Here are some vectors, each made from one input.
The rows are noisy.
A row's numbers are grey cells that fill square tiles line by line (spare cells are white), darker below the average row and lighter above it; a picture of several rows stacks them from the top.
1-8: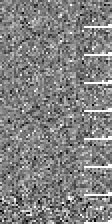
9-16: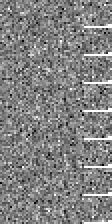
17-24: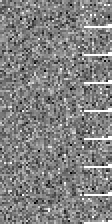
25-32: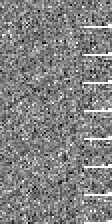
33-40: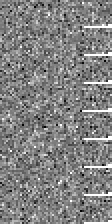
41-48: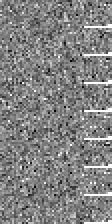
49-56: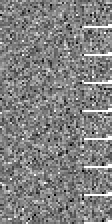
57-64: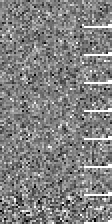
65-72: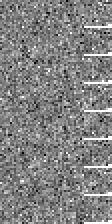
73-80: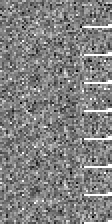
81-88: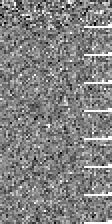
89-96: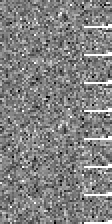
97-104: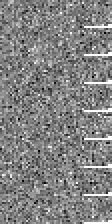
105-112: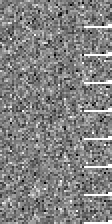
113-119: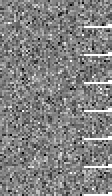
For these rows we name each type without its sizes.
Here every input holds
either a point on a circle and a true/false value, or a fixed value.
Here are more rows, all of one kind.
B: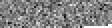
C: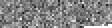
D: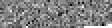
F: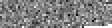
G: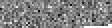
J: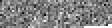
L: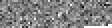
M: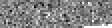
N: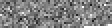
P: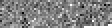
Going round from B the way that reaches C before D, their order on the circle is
B, M, N, C, F, L, P, J, G, D.
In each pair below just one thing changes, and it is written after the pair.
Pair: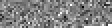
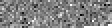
the place on the circle
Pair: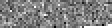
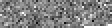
the place on the circle
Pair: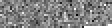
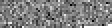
the place on the circle
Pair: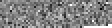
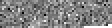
the place on the circle
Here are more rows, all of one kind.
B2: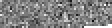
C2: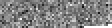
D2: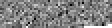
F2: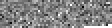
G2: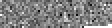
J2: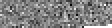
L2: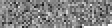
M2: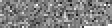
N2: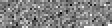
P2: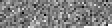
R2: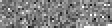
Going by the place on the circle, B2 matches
C2, G2, J2 and M2.
